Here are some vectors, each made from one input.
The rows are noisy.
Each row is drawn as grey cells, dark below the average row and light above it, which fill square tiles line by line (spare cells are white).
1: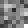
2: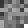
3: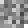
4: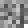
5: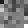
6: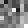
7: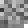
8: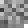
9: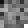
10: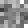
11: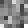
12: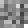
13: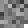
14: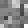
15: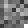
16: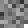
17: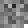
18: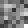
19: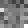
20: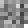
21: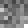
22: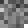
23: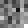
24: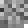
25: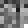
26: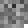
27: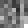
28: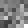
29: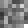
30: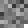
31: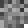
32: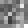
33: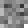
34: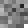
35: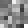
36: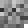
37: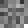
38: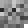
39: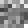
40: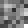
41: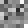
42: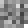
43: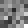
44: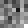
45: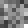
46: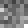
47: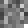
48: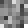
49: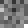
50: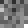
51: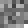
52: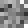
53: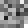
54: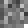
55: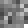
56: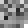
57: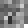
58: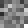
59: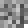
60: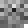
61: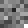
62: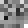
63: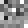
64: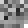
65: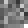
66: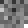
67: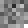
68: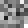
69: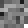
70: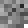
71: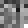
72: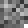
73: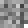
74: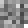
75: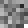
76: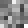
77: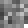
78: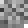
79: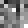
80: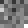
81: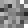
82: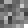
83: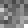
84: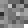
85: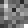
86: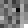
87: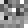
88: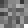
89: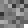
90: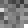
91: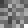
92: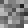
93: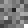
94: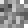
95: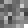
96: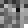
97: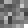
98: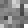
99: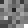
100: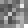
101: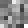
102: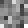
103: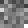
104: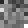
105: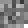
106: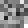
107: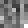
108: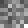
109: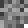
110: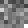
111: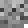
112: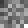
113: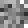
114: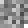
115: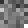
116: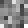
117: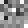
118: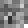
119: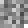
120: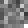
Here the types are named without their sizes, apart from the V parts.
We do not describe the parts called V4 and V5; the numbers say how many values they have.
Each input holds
a label and a value of V5, together with either a fixed value, or a true/false value and a value of V4.
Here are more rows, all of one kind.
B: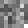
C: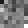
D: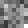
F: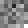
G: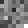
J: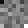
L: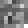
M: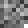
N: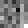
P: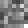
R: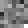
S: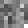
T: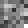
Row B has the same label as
L, P and S.
